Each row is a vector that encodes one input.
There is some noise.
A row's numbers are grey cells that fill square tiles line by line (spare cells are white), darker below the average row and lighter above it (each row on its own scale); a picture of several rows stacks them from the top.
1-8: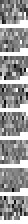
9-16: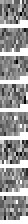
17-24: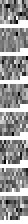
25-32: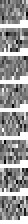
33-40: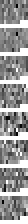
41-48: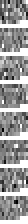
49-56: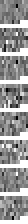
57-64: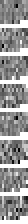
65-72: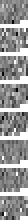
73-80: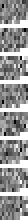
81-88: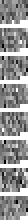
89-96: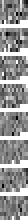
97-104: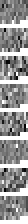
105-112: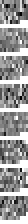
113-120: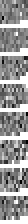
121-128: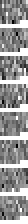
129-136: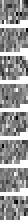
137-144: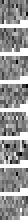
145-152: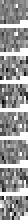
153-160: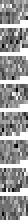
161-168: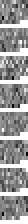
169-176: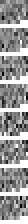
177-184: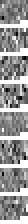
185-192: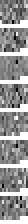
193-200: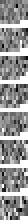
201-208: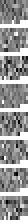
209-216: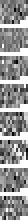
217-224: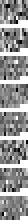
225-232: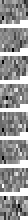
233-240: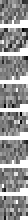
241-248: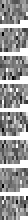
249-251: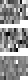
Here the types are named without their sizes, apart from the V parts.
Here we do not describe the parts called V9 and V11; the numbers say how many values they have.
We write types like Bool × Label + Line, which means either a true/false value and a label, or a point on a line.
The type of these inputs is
Bool × Bool × Bool × Bool × V9 × V11 + Circle.
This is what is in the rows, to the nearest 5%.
About 10% of them hold a point on a circle. The rest hold four true/false values, a value of V9 and a value of V11.
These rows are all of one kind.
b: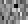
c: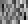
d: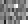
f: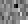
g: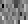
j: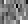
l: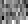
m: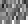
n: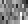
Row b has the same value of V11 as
c, g and l.
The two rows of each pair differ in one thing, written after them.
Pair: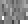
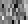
the value of V11
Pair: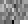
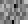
the value of V11
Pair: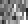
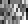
the value of V11
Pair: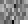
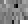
the value of V9
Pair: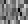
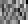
the value of V9
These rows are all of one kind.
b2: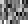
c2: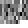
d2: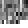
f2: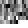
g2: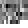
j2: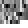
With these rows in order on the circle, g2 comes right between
d2 and j2.
